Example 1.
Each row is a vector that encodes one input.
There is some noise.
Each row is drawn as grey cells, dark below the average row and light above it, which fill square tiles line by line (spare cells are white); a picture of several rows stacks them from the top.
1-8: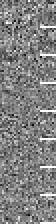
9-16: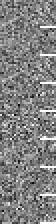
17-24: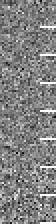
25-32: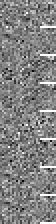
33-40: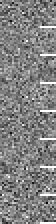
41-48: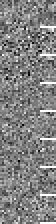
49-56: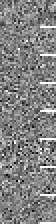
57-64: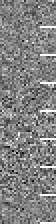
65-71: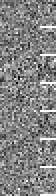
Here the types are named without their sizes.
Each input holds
a point on a circle.
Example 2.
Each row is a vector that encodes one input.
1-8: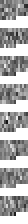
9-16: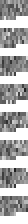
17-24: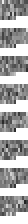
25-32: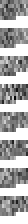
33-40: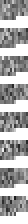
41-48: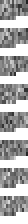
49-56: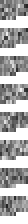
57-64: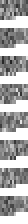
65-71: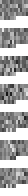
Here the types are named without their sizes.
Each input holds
a label.
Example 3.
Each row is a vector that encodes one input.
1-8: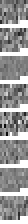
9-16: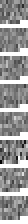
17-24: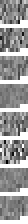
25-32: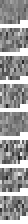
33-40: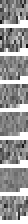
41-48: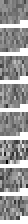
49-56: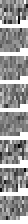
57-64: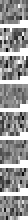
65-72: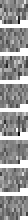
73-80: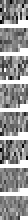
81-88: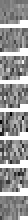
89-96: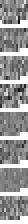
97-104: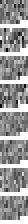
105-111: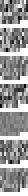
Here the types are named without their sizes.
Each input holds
a point on a circle.
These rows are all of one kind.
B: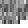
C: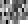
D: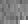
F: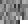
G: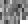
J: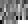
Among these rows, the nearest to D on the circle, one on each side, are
C and J.
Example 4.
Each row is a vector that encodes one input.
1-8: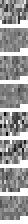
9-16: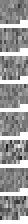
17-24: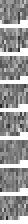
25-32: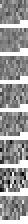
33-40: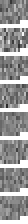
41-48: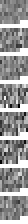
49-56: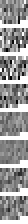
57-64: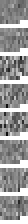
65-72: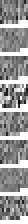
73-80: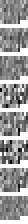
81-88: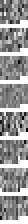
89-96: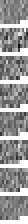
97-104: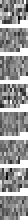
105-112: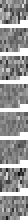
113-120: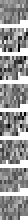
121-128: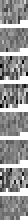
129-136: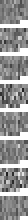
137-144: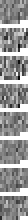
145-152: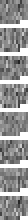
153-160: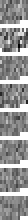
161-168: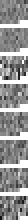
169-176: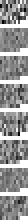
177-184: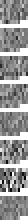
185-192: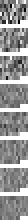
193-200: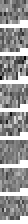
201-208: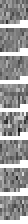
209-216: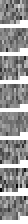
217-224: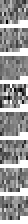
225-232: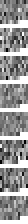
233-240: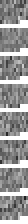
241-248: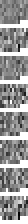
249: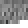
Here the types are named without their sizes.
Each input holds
either a point on a circle, or a fixed value.
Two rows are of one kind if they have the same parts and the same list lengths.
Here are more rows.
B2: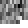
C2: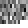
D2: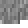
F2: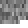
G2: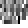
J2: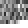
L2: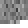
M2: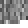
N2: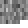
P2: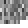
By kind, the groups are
B2, D2, F2, G2, J2, L2, M2, N2, P2
C2

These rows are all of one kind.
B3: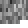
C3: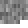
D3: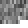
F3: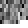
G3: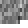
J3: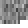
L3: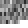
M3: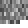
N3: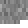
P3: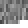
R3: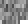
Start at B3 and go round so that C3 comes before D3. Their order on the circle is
B3, M3, G3, C3, N3, J3, R3, L3, D3, P3, F3.
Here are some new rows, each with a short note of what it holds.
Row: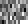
a fixed value
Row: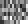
a fixed value
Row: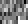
a point on a circle
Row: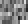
a point on a circle
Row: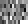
a fixed value
